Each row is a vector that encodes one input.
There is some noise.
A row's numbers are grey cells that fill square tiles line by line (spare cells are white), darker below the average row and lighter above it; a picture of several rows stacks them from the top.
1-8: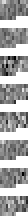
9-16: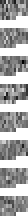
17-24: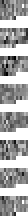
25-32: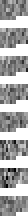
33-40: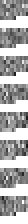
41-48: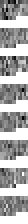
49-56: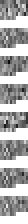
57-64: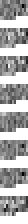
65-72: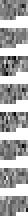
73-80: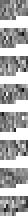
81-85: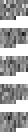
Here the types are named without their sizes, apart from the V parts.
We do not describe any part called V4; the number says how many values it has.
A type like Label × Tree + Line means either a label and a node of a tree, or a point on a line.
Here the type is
(Bool × Bool × Bool + Unit) × V4 + Line.
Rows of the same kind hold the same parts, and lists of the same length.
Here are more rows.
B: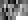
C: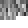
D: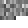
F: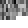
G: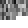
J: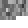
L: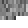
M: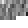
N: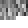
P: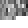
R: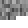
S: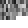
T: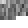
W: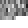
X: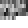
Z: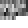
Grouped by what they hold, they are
B, C, F, G, N, P, S, W, X, Z
D, L
J, M, R, T

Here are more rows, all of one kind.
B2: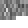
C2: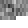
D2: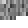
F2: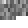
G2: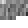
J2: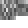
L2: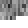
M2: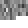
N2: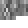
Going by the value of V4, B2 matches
J2, M2 and N2.
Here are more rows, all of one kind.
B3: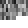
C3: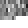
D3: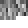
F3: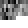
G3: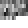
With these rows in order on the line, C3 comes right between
D3 and G3.
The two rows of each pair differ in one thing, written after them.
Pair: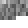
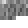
one of the three true/false values
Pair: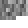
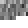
the value of V4
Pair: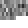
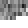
the value of V4
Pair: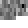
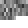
the value of V4
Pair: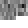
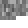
the value of V4
